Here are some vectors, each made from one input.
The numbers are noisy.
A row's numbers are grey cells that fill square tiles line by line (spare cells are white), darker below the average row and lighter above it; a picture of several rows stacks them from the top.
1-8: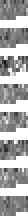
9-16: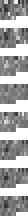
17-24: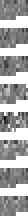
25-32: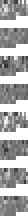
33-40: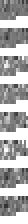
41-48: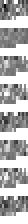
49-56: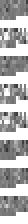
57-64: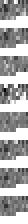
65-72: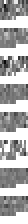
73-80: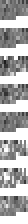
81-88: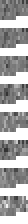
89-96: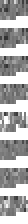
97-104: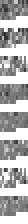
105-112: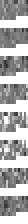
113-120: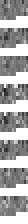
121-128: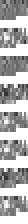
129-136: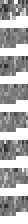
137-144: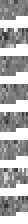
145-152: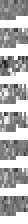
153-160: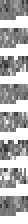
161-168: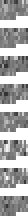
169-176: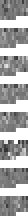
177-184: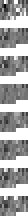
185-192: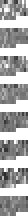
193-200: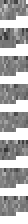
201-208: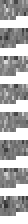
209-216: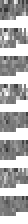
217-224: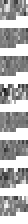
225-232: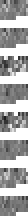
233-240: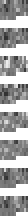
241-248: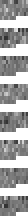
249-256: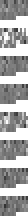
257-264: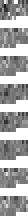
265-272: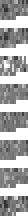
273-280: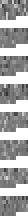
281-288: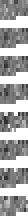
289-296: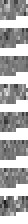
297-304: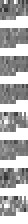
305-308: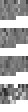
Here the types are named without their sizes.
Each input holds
a list of points on a line.
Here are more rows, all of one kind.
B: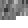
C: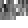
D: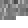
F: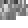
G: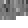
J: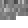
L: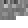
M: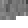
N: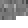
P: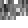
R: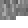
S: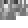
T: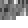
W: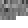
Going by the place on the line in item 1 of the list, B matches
F, L, N and S.
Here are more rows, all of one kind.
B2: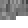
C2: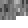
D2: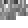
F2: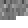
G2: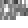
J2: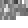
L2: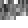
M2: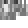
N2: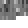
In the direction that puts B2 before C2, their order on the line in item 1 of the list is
B2, G2, J2, N2, C2, L2, M2, F2, D2.
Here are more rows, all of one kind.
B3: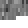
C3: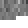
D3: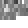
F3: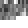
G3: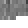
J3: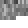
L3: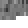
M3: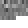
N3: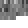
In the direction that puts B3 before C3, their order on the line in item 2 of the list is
J3, B3, M3, C3, N3, L3, F3, G3, D3.
